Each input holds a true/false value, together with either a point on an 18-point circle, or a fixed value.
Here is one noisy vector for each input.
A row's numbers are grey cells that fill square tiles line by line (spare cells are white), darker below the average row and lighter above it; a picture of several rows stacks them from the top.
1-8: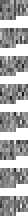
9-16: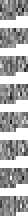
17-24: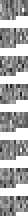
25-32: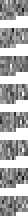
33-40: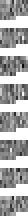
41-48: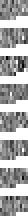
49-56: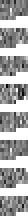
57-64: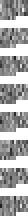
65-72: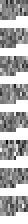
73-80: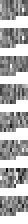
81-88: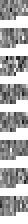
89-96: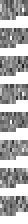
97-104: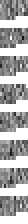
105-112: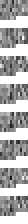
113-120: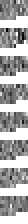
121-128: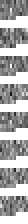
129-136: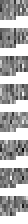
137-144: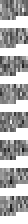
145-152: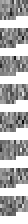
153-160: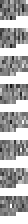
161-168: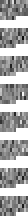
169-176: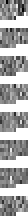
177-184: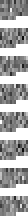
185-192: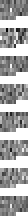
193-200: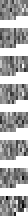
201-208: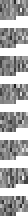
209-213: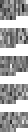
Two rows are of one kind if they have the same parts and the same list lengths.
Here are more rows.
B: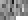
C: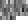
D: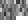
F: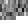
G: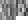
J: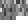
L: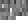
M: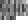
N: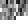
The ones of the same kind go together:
B, C, D, F, G, J, L, M
N

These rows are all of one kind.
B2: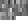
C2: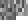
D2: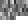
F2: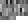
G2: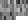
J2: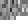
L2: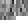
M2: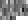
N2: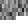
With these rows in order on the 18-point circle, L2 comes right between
J2 and N2.
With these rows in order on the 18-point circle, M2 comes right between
C2 and D2.
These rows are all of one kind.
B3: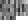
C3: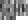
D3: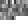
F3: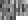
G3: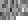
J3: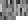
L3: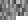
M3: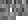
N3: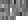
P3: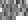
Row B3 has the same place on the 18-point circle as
C3 and F3.
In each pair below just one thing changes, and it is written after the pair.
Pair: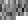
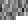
the place on the 18-point circle
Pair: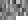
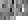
the true/false value
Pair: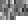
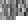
the true/false value
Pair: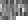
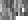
the place on the 18-point circle
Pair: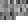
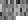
the place on the 18-point circle
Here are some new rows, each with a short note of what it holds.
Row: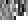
a true/false value
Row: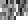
a true/false value
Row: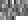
a point on an 18-point circle and a true/false value
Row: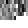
a true/false value
